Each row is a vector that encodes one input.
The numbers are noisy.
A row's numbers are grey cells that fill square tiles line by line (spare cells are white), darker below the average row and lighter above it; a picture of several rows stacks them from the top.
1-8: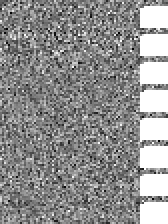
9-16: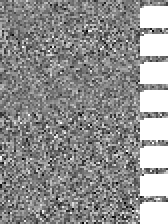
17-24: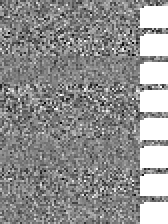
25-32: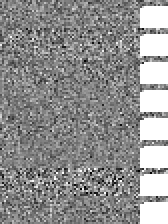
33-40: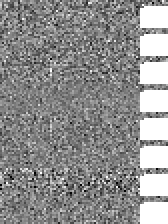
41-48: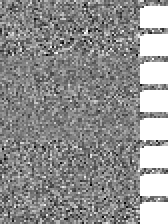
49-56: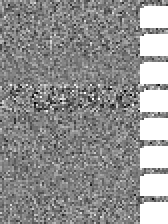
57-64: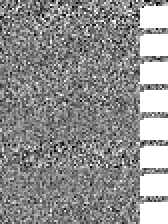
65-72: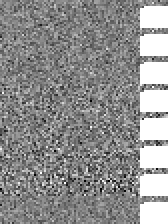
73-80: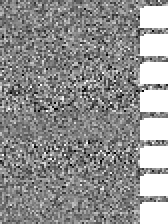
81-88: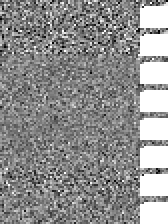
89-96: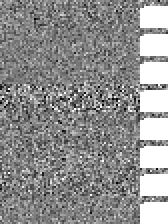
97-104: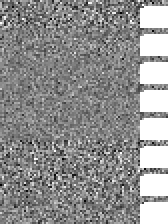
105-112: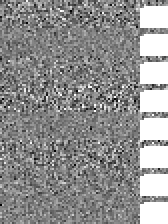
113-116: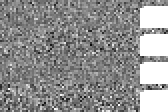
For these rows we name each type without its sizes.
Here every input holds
either a point on a circle, or a list of points on a line.
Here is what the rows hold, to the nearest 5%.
About 25% of them hold a point on a circle. The rest are lists of points on a line.
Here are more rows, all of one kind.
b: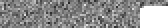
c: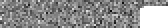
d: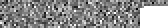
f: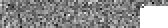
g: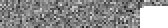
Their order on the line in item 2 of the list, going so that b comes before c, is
b, c, d, g, f.
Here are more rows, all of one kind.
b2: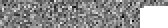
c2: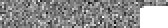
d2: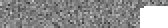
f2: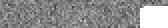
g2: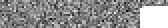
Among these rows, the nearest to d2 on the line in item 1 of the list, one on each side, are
b2 and g2.
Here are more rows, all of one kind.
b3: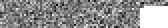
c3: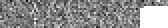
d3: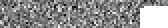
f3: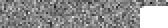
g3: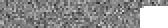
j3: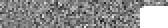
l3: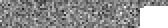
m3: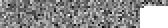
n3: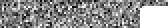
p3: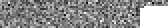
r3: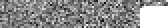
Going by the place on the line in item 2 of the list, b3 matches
c3, d3, g3 and m3.
